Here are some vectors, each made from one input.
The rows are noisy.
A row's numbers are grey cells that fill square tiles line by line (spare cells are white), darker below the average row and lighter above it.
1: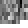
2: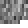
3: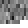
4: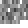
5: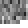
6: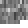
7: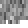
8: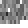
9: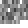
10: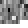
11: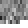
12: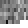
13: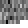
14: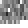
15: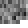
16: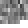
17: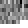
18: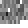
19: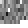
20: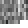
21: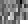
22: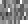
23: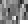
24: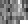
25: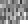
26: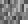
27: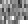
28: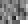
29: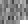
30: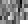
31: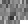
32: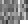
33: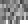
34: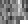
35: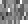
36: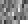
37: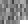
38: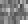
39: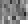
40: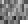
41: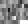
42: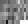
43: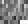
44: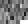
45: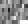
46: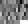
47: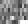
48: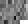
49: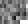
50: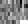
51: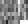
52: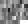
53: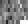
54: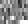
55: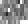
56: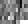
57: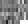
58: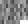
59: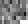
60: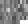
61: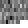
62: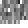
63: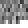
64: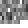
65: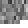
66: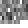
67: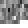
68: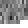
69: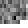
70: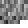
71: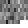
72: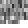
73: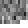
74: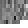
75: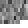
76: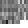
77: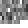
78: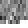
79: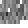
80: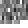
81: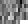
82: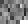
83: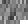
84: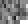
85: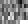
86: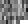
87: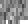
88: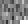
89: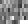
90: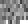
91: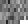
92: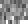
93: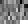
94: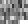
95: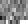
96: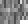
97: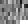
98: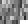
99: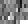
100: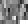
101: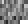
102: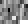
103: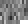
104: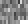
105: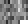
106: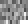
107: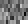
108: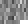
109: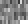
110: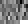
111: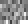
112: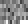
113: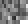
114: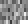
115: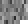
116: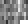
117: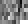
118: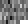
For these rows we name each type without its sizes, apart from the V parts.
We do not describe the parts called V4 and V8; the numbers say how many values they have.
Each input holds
a value of V8, together with either a point on a line, or a true/false value and a value of V4.
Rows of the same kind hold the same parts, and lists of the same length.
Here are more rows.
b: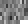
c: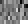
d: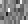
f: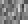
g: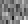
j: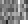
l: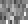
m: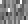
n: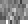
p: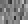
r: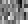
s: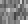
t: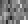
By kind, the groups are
b, c, g, j, t
d, f, l, m, n, p, r, s

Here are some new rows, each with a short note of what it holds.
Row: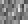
a true/false value, a value of V4 and a value of V8
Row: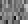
a true/false value, a value of V4 and a value of V8
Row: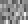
a point on a line and a value of V8
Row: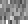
a true/false value, a value of V4 and a value of V8
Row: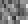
a true/false value, a value of V4 and a value of V8
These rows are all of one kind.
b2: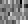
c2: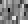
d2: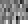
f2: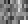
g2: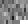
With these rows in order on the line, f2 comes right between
c2 and g2.
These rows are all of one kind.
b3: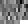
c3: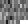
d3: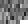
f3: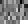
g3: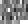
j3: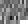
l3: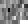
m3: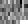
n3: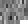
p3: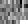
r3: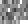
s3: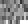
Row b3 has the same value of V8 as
f3, m3 and p3.
